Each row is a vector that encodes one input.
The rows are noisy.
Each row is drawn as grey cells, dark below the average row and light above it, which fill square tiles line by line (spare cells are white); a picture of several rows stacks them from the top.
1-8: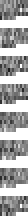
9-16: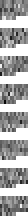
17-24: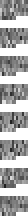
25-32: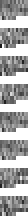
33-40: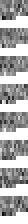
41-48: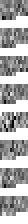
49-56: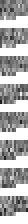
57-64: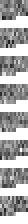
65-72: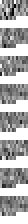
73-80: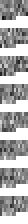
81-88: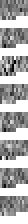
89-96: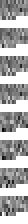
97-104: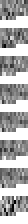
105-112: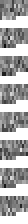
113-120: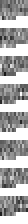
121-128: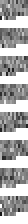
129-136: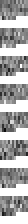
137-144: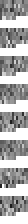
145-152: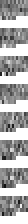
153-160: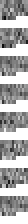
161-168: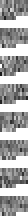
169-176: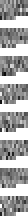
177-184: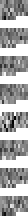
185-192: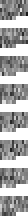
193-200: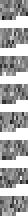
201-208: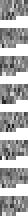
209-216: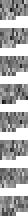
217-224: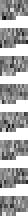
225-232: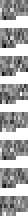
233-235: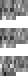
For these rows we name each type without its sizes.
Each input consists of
a list of points on a line.
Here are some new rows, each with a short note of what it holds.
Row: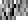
the empty list
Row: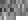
a list of one item
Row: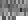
a list of one item
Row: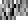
the empty list
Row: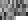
a list of two items
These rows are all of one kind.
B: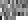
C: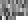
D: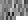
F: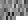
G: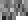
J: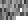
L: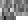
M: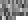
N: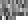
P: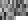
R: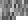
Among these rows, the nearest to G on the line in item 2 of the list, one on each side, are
J and P.
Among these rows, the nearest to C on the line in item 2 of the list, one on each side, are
B and N.
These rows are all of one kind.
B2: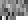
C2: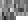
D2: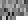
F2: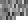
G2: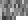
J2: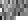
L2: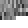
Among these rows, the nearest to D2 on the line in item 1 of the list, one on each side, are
B2 and F2.
